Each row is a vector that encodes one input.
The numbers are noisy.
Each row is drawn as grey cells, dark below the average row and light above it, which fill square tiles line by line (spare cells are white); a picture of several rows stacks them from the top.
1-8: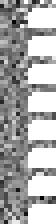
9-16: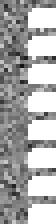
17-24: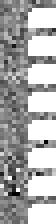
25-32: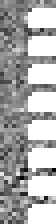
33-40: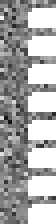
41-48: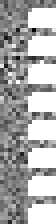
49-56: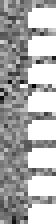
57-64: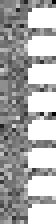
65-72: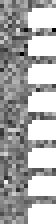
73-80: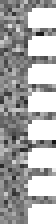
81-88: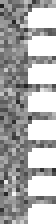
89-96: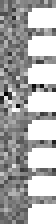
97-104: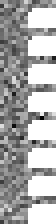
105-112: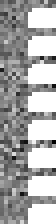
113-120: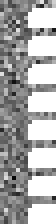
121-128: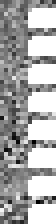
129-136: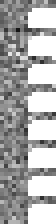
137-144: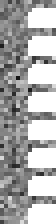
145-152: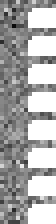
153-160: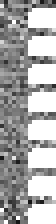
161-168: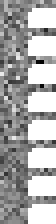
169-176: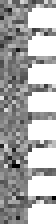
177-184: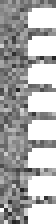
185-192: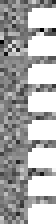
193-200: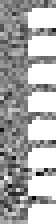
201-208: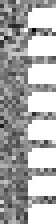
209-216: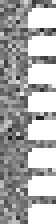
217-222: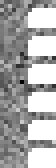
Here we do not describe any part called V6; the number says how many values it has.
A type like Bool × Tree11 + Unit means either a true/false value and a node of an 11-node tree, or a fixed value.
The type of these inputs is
List3(Line5 × V6).
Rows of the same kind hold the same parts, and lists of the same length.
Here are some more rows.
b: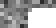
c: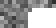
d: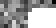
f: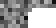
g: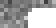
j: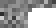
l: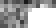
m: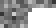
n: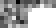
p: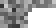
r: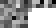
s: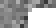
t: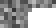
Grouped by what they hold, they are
b, d, f, r, s
c, j, m, p, t
g
l, n

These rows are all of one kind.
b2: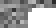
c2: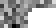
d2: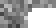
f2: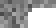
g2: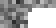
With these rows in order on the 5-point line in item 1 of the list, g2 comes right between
d2 and f2.
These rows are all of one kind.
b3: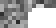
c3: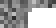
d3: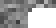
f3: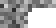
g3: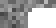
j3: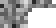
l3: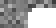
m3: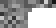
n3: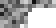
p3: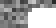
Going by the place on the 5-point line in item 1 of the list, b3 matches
g3 and j3.
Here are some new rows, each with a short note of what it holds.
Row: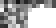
the empty list
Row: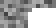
a list of three items
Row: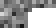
a list of two items
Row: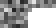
a list of one item
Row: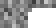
a list of two items
